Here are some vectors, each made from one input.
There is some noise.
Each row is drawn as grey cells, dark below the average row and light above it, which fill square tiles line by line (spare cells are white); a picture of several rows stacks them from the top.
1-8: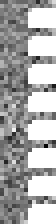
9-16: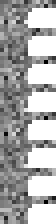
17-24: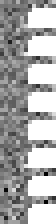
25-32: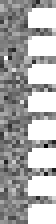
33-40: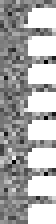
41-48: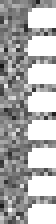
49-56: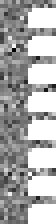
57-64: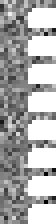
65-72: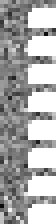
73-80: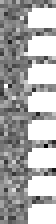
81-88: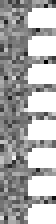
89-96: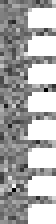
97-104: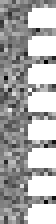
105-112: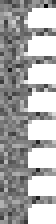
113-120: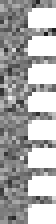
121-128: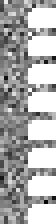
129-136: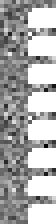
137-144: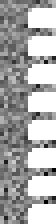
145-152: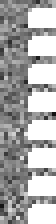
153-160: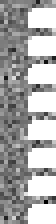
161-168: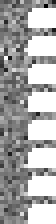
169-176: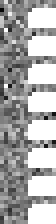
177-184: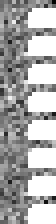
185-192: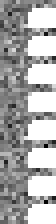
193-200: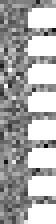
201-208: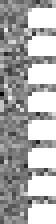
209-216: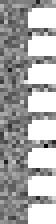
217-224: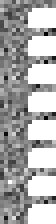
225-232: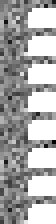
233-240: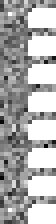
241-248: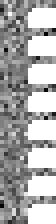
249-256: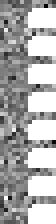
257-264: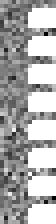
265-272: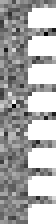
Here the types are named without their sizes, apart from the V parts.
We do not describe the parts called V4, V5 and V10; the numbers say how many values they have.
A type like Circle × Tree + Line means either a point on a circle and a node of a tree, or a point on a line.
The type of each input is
Bool × Bool × Bool × Bool + Circle × V4 × V5 × V10 + Tree + Unit.
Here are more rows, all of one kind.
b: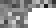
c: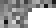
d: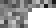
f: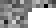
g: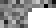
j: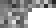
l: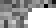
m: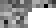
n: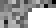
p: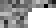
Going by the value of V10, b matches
g, l, n and p.
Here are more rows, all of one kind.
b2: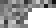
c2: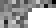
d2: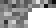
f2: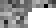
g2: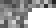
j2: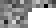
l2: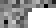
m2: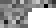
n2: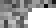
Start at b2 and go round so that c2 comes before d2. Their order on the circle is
b2, c2, l2, m2, j2, f2, n2, g2, d2.
